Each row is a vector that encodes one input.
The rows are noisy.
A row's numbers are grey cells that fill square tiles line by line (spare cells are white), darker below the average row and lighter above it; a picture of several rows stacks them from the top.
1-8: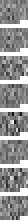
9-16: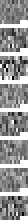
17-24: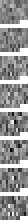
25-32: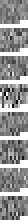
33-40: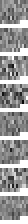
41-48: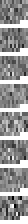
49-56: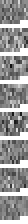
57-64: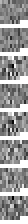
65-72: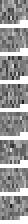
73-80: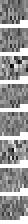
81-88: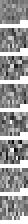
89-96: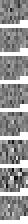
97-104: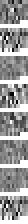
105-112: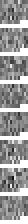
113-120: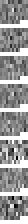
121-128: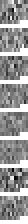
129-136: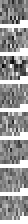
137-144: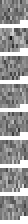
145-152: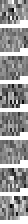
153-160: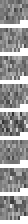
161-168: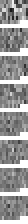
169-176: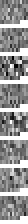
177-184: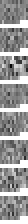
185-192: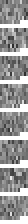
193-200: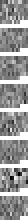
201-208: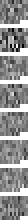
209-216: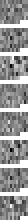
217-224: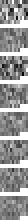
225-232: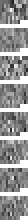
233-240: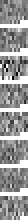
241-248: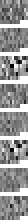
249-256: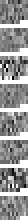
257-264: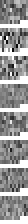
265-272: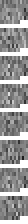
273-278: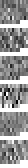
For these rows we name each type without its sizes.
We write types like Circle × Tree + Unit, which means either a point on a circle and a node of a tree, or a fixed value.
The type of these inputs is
List(Line).
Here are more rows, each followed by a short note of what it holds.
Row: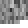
a list of two items
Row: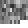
a list of one item
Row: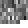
a list of one item
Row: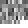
a list of one item
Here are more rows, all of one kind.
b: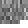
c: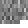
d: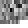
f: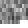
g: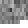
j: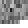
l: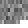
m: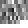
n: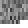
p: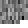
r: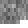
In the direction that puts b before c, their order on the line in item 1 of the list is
m, b, c, l, r, f, g, j, p, d, n.
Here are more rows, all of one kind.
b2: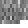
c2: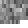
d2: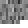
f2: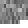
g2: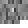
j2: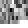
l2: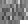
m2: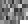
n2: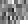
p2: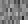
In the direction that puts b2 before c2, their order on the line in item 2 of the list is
b2, c2, l2, f2, g2, j2, n2, d2, m2, p2.
